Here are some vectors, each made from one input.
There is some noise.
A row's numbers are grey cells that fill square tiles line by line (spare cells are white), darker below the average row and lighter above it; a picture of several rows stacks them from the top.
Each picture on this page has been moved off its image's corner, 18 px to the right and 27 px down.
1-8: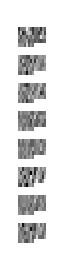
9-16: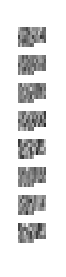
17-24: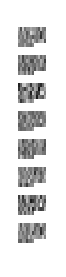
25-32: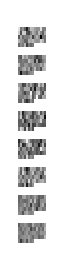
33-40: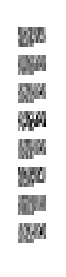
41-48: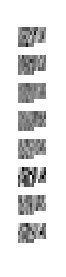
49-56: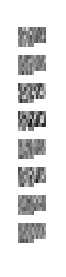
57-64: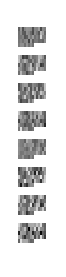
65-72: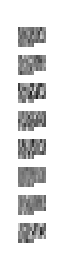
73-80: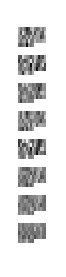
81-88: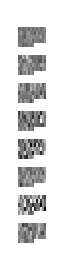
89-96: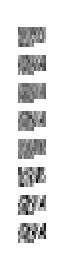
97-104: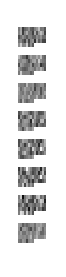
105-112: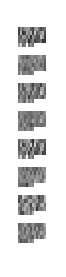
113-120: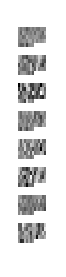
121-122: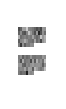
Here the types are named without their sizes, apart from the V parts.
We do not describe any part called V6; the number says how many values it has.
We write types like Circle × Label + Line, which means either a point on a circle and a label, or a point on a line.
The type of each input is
Label × List(Line) × V6.
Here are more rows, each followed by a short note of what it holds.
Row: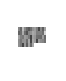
a label and a value of V6, together with a list of one item
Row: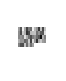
a label and a value of V6, together with a list of two items
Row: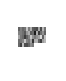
a label and a value of V6, together with the empty list
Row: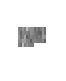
a label and a value of V6, together with the empty list
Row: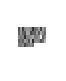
a label and a value of V6, together with a list of two items
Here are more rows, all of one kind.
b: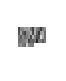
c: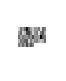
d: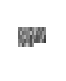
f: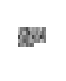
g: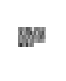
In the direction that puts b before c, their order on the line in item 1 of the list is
g, f, b, c, d.
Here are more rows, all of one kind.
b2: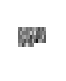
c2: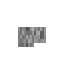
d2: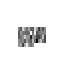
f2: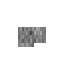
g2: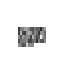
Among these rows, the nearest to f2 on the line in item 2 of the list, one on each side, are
c2 and d2.
